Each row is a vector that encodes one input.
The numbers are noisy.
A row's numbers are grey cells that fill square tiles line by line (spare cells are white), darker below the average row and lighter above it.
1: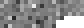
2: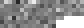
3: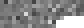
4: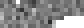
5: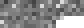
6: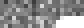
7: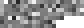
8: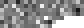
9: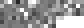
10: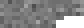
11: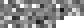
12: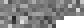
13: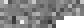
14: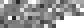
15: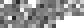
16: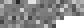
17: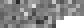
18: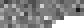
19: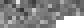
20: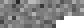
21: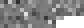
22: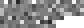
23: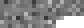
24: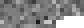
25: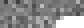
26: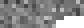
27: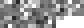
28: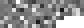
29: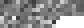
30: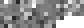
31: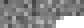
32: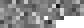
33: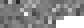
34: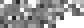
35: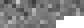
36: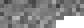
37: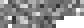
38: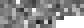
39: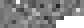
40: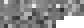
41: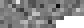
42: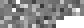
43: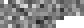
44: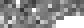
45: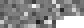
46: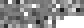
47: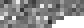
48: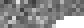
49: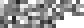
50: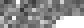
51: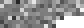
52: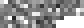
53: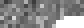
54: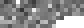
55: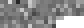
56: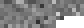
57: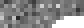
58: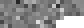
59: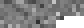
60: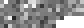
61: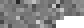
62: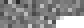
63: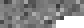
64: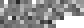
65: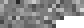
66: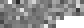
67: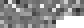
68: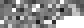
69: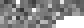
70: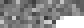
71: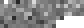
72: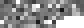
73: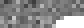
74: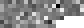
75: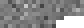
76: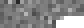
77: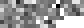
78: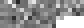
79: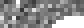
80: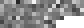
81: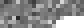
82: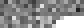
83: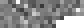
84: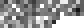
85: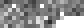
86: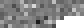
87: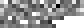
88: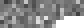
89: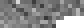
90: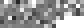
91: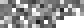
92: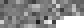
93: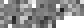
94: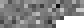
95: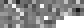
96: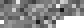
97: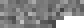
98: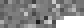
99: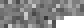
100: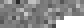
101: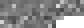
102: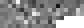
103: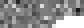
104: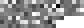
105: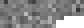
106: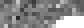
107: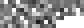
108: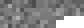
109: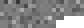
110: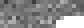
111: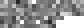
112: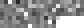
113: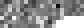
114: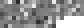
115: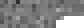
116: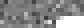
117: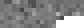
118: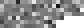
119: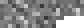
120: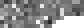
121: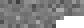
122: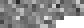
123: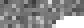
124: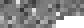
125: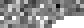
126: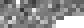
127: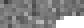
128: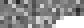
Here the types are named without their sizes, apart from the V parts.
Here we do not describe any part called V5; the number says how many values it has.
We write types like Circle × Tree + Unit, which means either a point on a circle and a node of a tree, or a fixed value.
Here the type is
Line × (Line + V5).
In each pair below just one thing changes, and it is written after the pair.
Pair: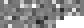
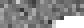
the value of V5
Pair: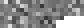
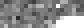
the place on the line
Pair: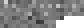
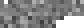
the place on the line
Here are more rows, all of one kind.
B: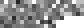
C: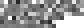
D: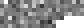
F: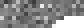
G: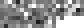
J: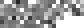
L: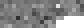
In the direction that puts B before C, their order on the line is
L, J, B, D, C, F, G.
